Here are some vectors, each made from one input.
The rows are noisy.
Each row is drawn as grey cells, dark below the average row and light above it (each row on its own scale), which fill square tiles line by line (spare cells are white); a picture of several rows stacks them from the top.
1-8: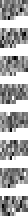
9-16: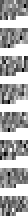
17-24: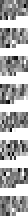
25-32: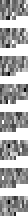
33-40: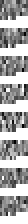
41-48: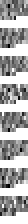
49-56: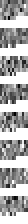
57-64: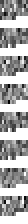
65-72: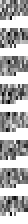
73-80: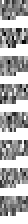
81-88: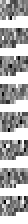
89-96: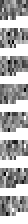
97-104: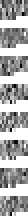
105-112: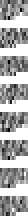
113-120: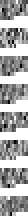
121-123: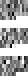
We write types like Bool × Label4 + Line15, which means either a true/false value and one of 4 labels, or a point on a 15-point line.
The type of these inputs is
Bool × Bool × Bool + Line6.
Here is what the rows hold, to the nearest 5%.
About 35% of them hold a point on a 6-point line. The rest hold three true/false values.
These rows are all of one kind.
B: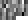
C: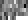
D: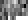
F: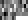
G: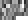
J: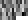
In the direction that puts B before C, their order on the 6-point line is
G, B, J, F, D, C.
